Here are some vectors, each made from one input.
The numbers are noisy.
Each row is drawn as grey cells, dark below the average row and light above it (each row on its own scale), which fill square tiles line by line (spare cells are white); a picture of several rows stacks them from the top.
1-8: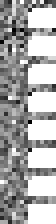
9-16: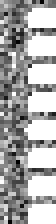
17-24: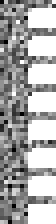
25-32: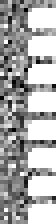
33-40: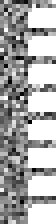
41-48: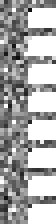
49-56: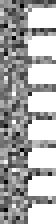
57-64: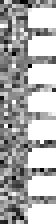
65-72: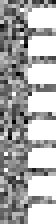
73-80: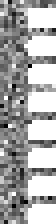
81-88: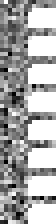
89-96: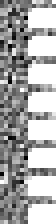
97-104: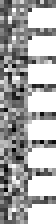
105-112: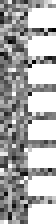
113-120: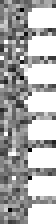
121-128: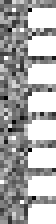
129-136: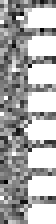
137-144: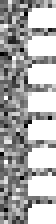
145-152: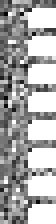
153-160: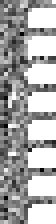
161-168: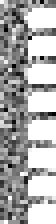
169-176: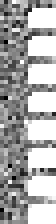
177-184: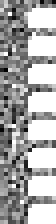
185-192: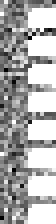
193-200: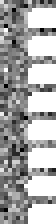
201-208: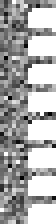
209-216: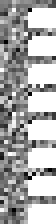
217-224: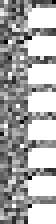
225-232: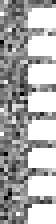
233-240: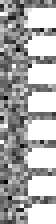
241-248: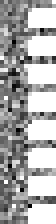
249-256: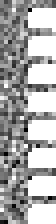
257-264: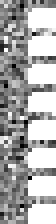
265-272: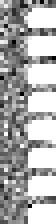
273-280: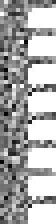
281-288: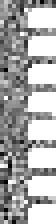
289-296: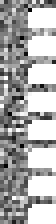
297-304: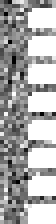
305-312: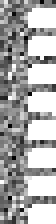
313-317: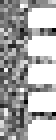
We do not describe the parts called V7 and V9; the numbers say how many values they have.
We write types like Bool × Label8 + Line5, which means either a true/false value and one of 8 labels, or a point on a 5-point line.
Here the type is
Line11 × (Unit + V7 × V9) + Tree10 × Tree10.
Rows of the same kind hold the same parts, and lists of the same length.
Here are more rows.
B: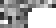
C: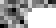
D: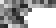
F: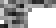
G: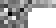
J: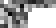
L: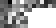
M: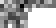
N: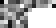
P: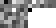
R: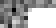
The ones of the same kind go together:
B, G, N, R
C, D, F, J, M
L, P

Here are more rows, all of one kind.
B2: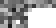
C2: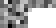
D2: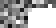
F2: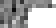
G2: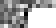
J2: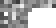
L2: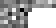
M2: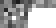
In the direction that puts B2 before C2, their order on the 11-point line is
L2, D2, B2, J2, C2, M2, F2, G2.
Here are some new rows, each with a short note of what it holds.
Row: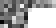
a point on an 11-point line, a value of V7 and a value of V9
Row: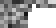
a point on an 11-point line, a value of V7 and a value of V9
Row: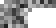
a node of each of two 10-node trees
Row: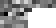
a point on an 11-point line
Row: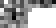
a node of each of two 10-node trees
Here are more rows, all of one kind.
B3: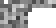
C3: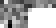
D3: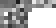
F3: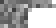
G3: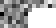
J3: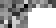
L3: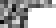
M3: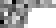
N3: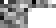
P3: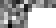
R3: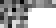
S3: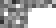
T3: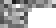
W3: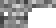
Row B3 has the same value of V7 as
N3, S3, T3 and W3.
